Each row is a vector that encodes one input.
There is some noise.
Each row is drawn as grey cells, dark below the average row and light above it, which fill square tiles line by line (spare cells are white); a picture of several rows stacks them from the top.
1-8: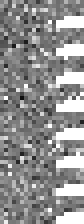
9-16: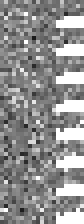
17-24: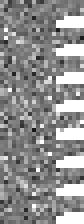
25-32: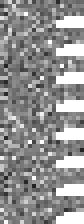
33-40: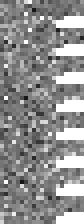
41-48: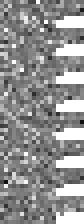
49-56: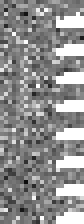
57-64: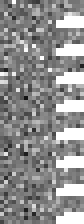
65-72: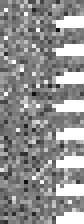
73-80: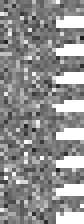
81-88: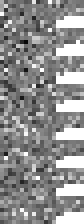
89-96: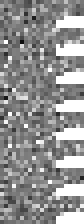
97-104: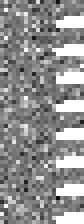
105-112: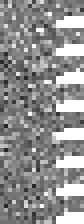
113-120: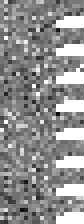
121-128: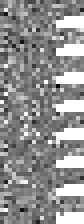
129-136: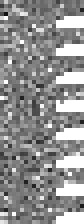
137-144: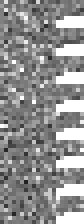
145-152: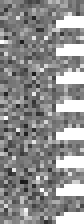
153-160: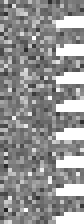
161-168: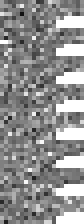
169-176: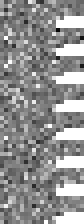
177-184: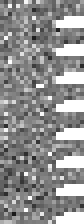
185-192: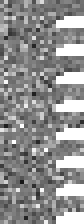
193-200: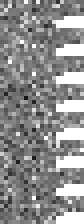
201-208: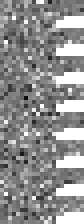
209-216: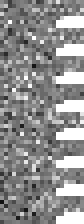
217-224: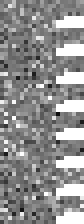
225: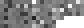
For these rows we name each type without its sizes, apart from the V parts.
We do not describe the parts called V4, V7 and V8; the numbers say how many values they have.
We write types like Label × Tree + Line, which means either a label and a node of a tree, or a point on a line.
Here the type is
Bool × Bool × Bool × Bool × (Label × Label × V7 + V4) × V8.
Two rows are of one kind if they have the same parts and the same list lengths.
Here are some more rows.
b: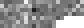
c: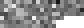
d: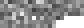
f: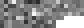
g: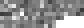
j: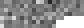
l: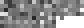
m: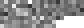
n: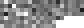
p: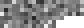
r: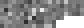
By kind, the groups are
b, c, d, g, j, m, n
f, l, p, r

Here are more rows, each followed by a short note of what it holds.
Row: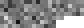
two labels, four true/false values, a value of V7 and a value of V8
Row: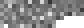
four true/false values, a value of V4 and a value of V8
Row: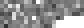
four true/false values, a value of V4 and a value of V8
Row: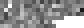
four true/false values, a value of V4 and a value of V8
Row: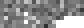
four true/false values, a value of V4 and a value of V8
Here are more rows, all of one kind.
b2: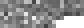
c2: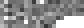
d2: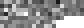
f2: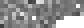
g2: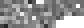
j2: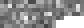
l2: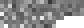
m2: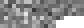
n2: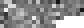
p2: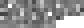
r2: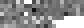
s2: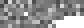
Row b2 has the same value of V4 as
d2, m2, r2 and s2.
